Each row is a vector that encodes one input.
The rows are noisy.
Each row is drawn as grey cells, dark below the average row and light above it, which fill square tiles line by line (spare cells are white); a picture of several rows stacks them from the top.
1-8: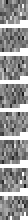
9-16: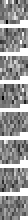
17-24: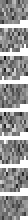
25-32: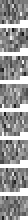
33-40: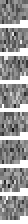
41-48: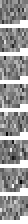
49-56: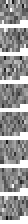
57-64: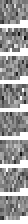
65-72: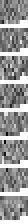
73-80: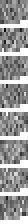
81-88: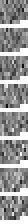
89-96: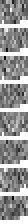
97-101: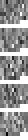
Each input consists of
a point on a 5-point line, together with either a point on a 5-point line, or a point on an 8-point line.
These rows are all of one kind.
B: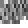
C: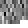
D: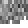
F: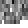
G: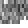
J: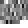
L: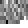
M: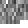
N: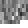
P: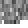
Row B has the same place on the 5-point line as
C, F and J.
